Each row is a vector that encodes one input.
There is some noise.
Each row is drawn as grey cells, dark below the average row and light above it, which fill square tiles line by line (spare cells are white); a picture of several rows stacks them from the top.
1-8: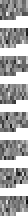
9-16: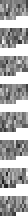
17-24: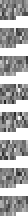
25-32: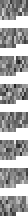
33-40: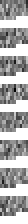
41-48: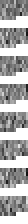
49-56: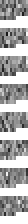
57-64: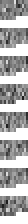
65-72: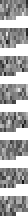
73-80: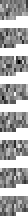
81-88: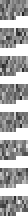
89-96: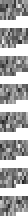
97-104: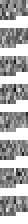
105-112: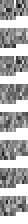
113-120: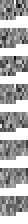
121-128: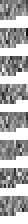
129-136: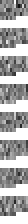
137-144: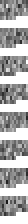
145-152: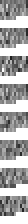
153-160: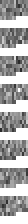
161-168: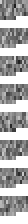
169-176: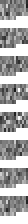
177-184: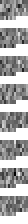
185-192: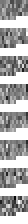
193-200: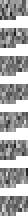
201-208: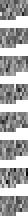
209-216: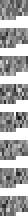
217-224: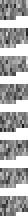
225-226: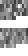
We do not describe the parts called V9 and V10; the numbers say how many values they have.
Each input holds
either a point on an 11-point line and a value of V9, or a true/false value and a value of V10.
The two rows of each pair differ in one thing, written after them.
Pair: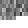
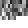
the value of V10
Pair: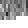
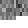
the true/false value
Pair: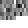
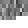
the value of V10
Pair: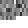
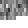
the true/false value
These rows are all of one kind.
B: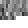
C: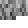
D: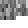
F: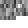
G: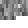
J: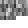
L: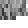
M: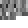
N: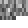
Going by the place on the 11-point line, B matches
J and N.
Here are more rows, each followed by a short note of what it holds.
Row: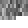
a true/false value and a value of V10
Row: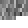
a true/false value and a value of V10
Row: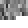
a point on an 11-point line and a value of V9
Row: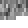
a true/false value and a value of V10
